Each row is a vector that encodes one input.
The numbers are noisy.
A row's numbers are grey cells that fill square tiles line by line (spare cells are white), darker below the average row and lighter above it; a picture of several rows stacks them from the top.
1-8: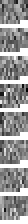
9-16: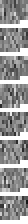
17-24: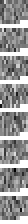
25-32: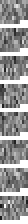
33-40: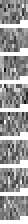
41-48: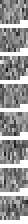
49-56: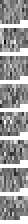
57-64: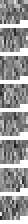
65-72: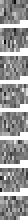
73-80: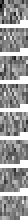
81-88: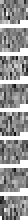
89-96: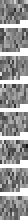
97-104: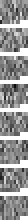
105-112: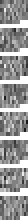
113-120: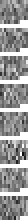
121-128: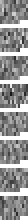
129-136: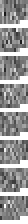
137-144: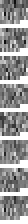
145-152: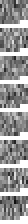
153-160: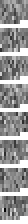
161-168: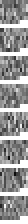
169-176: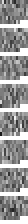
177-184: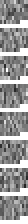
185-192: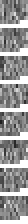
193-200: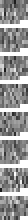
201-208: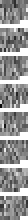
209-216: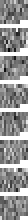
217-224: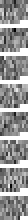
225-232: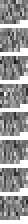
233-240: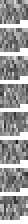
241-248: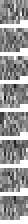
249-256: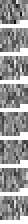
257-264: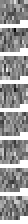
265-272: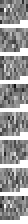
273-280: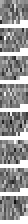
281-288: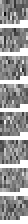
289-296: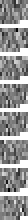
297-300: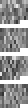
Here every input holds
either a point on an 8-point line, or a point on a 10-point line.
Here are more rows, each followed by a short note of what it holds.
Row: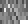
a point on a 10-point line
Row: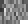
a point on a 10-point line
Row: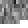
a point on an 8-point line
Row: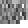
a point on an 8-point line
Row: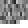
a point on an 8-point line
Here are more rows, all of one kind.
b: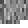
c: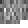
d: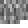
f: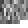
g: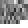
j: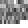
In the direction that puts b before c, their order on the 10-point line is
g, j, d, b, c, f.
